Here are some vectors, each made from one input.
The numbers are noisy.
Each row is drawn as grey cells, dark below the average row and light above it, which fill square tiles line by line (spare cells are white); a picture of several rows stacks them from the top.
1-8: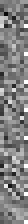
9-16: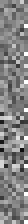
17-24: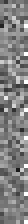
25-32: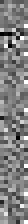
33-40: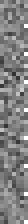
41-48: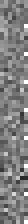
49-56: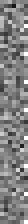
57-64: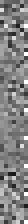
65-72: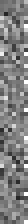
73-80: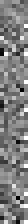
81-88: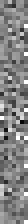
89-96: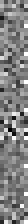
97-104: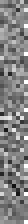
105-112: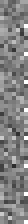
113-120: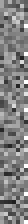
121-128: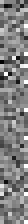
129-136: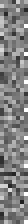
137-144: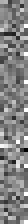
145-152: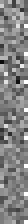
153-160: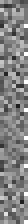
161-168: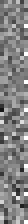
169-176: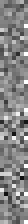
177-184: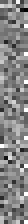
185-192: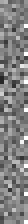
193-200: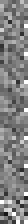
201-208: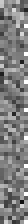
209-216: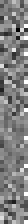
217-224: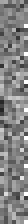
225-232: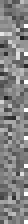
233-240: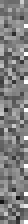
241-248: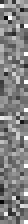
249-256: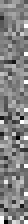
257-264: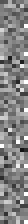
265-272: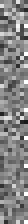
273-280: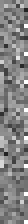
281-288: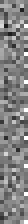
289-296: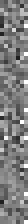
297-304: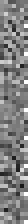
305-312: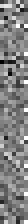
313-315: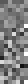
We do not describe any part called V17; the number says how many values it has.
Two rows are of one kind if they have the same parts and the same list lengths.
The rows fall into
2 kinds.
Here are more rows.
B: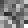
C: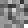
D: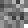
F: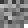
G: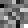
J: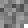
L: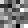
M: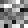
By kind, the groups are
B, D, J, L
C, F, G, M

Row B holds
a point on a 9-point line and three true/false values.
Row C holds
a point on a 9-point line and a value of V17.
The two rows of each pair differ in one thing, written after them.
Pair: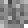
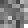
the place on the 9-point line
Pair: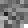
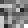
one of the three true/false values
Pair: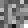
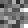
one of the three true/false values
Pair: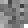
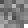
the place on the 9-point line
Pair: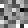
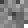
the place on the 9-point line
